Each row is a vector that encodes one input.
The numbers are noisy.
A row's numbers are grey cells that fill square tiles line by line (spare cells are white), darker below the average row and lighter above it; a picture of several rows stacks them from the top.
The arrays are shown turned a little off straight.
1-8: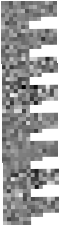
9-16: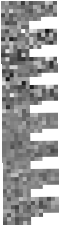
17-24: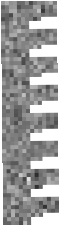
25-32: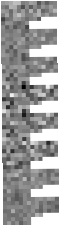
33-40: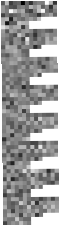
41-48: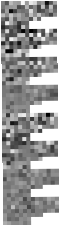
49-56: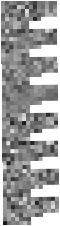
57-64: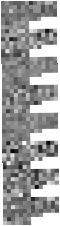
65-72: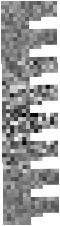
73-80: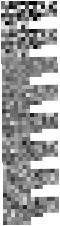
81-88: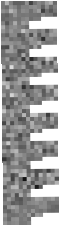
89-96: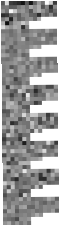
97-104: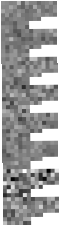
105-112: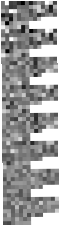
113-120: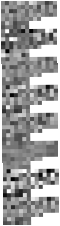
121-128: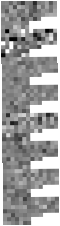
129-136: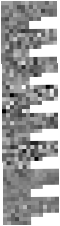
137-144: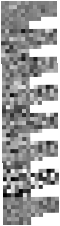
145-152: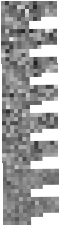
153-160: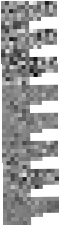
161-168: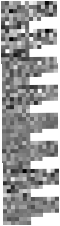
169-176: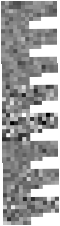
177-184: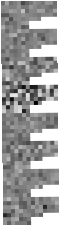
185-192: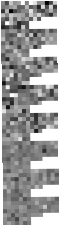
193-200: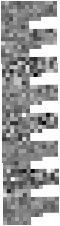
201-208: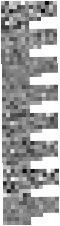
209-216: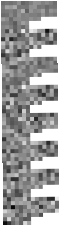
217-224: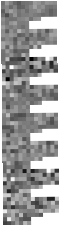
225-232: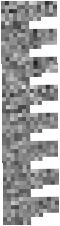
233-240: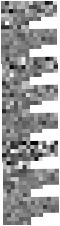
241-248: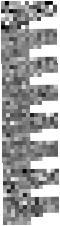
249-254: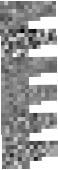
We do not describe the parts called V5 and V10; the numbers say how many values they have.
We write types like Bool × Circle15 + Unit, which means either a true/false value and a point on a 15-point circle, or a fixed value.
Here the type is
Bool × Circle9 × (Tree8 + V5) + V10.
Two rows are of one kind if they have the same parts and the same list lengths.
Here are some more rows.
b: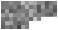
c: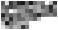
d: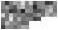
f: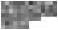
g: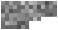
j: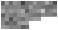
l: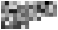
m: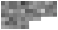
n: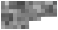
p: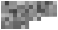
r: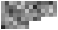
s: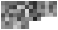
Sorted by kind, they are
b, c, g, j, m, n
d, r, s
f, l, p

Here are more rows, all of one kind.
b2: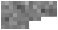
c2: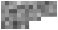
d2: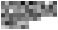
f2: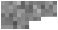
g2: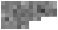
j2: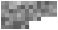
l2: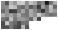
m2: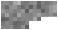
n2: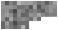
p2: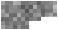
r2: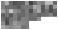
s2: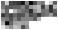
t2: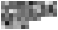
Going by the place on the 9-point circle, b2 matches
c2, f2, n2 and r2.
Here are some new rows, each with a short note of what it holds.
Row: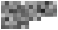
a point on a 9-point circle, a node of an 8-node tree and a true/false value
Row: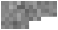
a point on a 9-point circle, a node of an 8-node tree and a true/false value
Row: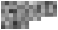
a point on a 9-point circle, a true/false value and a value of V5
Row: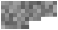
a point on a 9-point circle, a node of an 8-node tree and a true/false value
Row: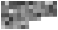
a point on a 9-point circle, a true/false value and a value of V5
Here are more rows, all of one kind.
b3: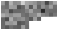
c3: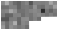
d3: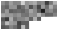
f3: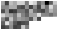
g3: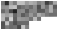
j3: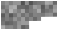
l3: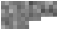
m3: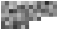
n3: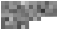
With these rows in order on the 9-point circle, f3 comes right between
g3 and m3.
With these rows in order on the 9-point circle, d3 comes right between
c3 and n3.
